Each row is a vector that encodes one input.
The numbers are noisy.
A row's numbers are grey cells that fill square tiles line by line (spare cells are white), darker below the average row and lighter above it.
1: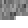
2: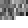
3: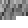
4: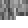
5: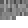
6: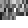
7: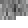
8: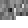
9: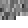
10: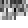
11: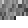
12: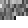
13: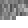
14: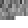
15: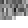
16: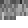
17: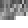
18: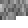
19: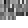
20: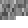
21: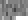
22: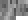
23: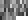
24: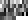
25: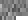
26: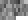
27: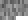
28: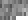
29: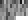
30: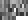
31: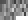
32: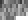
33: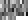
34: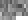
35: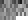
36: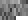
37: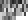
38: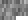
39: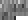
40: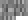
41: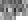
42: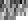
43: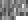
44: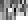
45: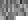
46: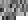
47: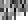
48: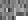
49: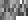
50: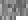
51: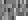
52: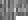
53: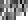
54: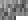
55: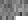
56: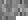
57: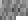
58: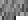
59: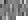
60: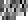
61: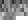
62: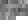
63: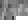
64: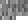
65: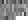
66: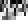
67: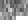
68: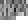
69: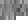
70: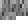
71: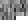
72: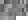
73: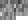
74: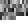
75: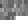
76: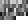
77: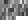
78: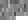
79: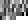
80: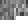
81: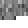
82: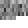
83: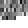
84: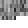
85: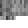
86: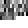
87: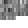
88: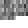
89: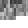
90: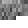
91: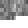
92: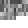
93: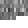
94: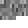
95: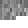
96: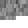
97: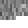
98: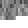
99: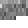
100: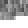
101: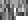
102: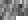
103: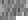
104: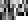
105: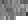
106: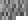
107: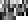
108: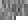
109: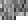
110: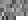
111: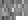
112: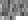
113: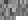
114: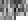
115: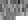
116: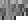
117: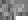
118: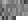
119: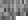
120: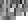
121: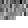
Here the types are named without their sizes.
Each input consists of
a point on a line, together with either a fixed value, or four true/false values.
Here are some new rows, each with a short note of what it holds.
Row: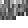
a point on a line
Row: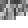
a point on a line and four true/false values
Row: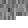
a point on a line and four true/false values
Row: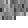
a point on a line
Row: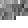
a point on a line
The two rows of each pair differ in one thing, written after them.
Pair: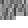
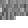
one of the four true/false values
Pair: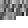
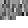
one of the four true/false values
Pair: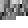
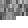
the place on the line
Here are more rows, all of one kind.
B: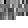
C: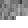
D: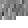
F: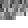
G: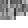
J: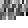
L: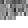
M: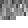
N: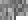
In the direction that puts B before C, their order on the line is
L, D, N, J, G, B, M, F, C.
